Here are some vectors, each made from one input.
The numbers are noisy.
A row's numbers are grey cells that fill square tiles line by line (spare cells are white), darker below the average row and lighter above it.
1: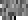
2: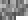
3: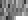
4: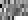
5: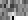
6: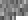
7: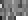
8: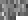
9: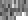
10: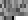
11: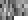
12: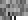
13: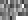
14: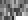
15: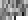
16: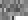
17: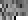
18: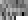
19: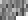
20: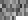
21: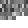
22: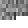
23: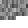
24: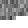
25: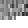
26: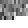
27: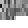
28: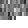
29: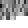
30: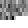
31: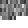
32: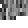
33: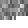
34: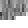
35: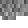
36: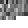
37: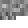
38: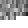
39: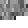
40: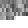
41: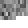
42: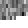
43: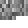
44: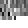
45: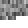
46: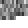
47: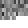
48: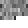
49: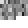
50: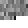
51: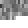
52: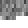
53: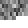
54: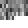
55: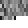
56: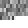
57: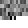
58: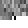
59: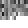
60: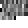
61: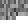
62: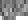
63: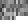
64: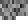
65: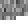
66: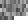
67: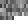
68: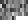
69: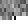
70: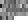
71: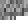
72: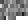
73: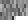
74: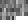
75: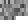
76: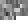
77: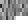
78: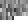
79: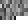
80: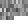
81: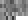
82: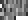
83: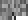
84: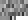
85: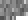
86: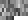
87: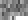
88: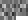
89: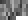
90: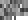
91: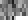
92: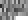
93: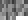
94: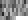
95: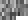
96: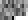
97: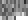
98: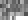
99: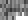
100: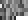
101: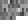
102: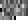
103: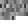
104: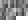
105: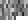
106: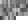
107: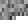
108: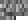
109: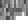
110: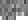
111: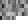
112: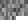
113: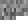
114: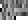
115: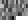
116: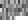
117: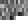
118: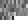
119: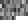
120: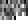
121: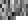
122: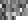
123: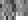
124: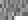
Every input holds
a true/false value, together with either one of 9 labels, or a point on a 6-point line.
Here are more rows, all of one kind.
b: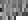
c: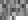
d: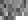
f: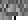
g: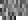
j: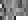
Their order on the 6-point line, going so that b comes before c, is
d, g, f, b, j, c.
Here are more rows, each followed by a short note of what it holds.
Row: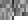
one of 9 labels and a true/false value
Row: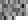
a point on a 6-point line and a true/false value
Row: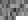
a point on a 6-point line and a true/false value
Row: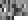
one of 9 labels and a true/false value
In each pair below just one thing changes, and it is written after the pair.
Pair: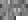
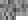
the true/false value
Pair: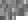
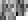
the label
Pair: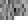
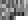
the true/false value
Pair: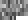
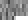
the true/false value
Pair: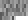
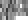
the label
